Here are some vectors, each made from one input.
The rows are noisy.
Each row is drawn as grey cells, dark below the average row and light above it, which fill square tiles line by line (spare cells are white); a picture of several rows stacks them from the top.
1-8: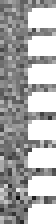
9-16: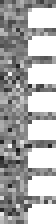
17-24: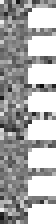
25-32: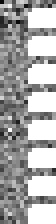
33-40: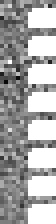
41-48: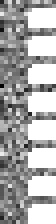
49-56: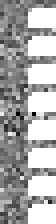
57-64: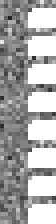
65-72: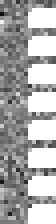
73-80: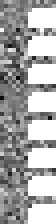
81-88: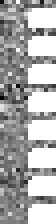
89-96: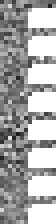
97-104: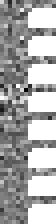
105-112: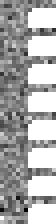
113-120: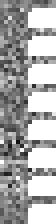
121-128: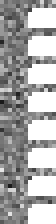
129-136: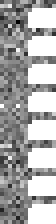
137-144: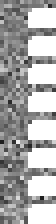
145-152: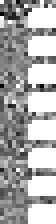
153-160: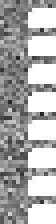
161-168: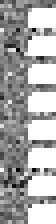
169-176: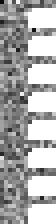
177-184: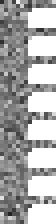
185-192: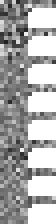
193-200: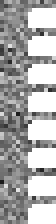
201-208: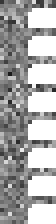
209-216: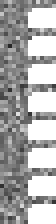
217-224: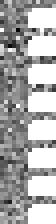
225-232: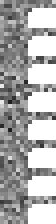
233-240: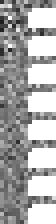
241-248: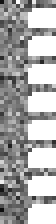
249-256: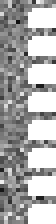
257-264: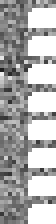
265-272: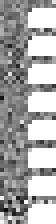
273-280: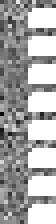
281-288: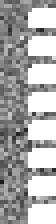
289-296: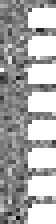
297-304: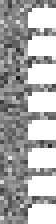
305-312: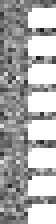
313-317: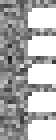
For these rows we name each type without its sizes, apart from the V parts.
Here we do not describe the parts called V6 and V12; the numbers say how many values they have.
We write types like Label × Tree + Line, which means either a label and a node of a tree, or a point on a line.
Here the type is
Bool × (Circle + Unit) + (Line × Line + V12) × V6.
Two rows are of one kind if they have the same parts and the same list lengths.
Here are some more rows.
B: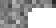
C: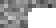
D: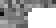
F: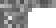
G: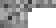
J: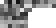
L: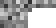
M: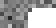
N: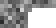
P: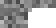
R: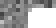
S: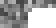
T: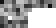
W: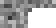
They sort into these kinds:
B, J, P
C, D, F, N, R, T
G, L, W
M, S

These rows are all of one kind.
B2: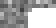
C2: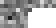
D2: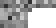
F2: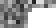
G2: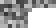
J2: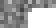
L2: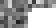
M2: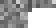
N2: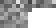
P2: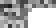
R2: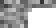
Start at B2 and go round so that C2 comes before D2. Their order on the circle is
B2, C2, D2, P2, G2, R2, N2, M2, J2, L2, F2.
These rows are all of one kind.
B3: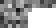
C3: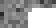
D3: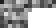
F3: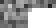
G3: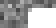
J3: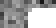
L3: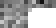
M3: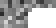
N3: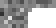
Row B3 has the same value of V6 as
C3, D3 and J3.
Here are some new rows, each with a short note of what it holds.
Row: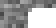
a point on each of two lines and a value of V6
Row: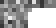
a point on each of two lines and a value of V6
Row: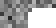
a true/false value
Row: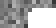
a value of V6 and a value of V12
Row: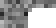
a point on each of two lines and a value of V6
